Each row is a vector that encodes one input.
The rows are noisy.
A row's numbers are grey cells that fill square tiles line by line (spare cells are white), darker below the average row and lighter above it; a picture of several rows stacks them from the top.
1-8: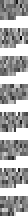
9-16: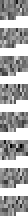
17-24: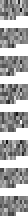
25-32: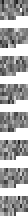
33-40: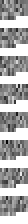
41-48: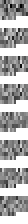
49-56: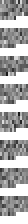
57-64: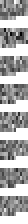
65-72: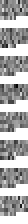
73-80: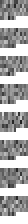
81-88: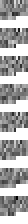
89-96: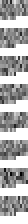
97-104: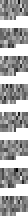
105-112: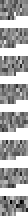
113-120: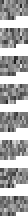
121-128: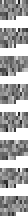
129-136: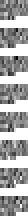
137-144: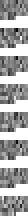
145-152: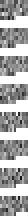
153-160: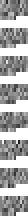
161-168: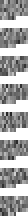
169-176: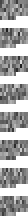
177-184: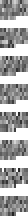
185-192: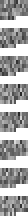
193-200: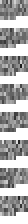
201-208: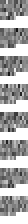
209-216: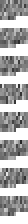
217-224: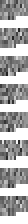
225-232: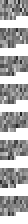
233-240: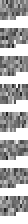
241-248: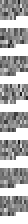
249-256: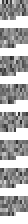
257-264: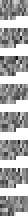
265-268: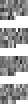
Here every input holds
either a node of a 15-node tree, or a list of up to two points on a 9-point line.
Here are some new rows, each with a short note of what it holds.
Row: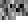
the empty list
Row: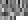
a list of one item
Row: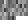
a node of a 15-node tree
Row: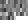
a node of a 15-node tree
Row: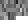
a node of a 15-node tree
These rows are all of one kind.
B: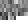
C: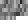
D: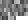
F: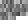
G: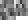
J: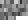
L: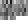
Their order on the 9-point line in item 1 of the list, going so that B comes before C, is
B, D, J, G, F, C, L.
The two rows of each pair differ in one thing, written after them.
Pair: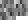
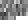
the place on the 9-point line in item 2 of the list
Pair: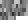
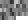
the place on the 9-point line in item 2 of the list
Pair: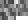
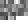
the place on the 9-point line in item 2 of the list
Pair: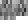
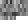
the place on the 9-point line in item 1 of the list
